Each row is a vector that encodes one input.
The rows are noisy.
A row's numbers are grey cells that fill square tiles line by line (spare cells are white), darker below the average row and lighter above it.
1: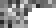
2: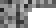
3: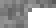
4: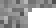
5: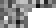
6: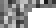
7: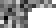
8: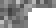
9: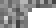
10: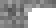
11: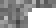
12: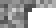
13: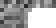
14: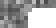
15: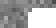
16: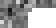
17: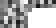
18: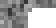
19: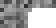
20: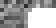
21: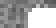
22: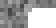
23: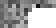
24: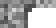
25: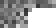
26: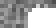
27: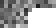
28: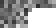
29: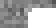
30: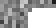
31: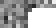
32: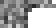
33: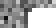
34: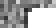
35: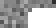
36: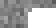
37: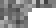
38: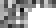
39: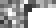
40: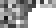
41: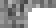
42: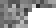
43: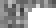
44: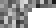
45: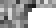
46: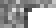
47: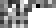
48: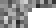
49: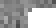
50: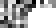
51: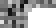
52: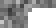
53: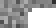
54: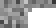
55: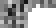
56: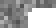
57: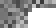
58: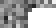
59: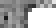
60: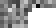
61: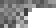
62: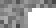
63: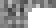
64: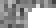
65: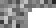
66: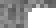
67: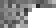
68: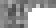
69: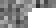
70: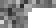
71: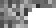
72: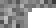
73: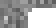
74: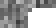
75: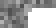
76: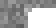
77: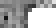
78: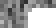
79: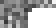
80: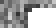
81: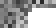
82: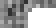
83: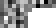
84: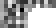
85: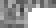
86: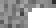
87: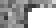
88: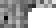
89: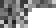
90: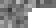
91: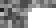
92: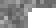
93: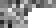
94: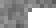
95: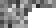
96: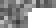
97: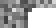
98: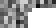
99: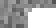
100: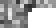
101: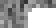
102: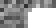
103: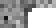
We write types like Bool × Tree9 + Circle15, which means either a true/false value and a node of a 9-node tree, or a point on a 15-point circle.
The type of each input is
Circle5 + Line5 + List3(Line4).
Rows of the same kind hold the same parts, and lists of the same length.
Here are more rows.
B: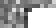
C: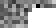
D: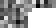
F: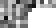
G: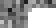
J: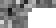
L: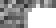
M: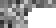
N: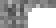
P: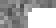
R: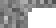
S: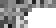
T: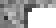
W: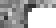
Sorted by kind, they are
B, F, T, W
C, M, S
D, N, P, R
G
J
L

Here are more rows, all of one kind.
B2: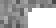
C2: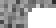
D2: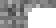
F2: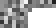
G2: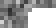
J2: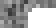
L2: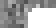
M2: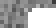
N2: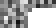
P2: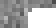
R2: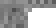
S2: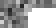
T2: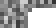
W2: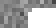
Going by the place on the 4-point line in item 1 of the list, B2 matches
N2, P2 and S2.
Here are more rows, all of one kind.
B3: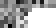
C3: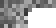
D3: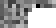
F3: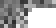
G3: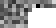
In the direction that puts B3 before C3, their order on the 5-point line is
G3, D3, B3, F3, C3.
